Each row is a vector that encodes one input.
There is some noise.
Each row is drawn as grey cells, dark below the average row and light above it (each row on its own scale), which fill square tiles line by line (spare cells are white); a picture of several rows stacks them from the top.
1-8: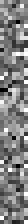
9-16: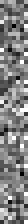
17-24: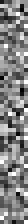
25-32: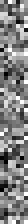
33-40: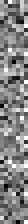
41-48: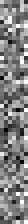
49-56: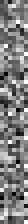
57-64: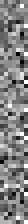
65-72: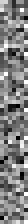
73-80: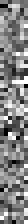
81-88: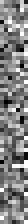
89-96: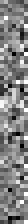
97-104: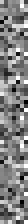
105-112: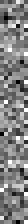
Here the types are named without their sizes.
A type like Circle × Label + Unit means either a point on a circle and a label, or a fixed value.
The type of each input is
Label.
